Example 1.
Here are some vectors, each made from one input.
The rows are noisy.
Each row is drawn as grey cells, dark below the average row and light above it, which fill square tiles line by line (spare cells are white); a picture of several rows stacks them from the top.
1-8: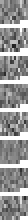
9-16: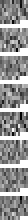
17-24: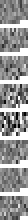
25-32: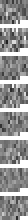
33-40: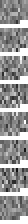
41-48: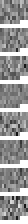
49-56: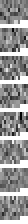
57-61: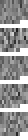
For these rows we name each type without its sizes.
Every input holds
either a label, or a point on each of two lines.
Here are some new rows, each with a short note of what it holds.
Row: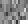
a point on each of two lines
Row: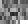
a label
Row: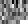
a label
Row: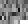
a label
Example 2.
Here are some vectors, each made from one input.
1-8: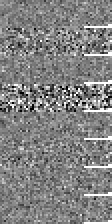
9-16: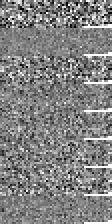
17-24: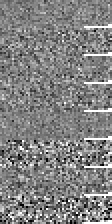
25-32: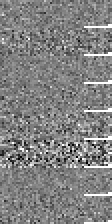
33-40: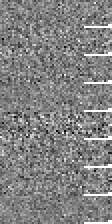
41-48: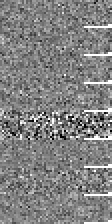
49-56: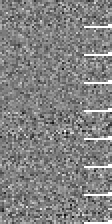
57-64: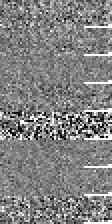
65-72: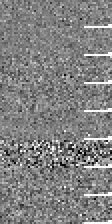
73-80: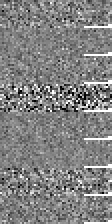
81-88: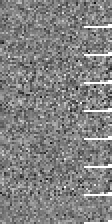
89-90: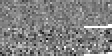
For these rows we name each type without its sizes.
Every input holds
either a point on a circle and a point on each of two lines, or a fixed value.
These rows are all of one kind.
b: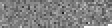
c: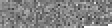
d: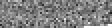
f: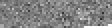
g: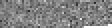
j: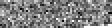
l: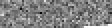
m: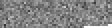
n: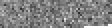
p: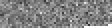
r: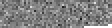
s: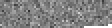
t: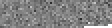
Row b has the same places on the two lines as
f and l.
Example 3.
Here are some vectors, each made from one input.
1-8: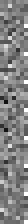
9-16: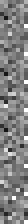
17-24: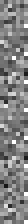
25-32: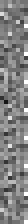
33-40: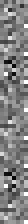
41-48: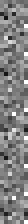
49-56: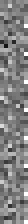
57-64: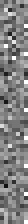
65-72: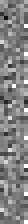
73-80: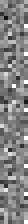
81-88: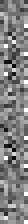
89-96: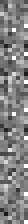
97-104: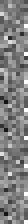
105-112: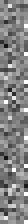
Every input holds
either a point on an 8-point line, or a point on a 9-point line.
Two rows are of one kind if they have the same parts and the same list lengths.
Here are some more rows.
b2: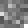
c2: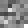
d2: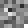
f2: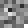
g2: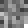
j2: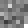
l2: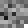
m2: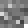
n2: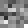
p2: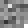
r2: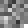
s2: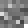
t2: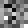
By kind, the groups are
b2, d2, f2, g2, j2, m2, p2, s2
c2, l2, n2, r2, t2

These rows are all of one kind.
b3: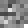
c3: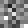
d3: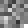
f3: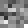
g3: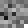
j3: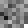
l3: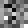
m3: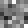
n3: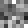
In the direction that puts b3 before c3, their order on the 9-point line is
n3, m3, j3, g3, f3, b3, d3, c3, l3.
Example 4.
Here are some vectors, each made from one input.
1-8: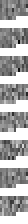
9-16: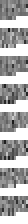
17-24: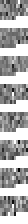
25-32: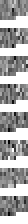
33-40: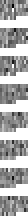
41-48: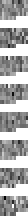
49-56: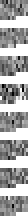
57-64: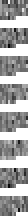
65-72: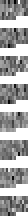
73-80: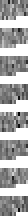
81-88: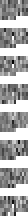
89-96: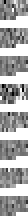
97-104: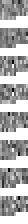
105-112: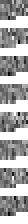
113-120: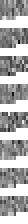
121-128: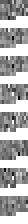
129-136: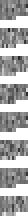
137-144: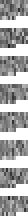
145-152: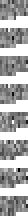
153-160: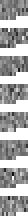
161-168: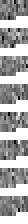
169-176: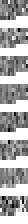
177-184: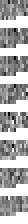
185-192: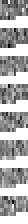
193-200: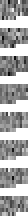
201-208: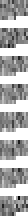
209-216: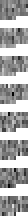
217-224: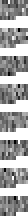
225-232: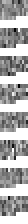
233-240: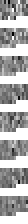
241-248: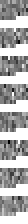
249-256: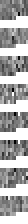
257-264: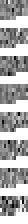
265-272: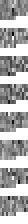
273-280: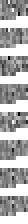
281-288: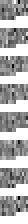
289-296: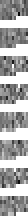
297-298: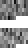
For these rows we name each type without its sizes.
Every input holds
either a fixed value, or a label and a node of a tree.
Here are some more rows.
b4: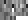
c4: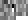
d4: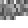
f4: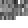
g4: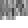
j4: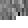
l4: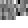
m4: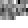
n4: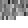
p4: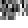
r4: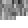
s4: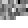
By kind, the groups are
b4, c4, d4, f4, g4, j4, l4, m4, n4, r4, s4
p4

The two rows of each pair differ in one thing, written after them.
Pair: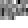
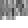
the label
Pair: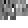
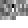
the node of the tree
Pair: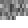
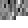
the node of the tree
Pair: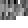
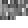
the node of the tree
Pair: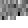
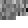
the node of the tree
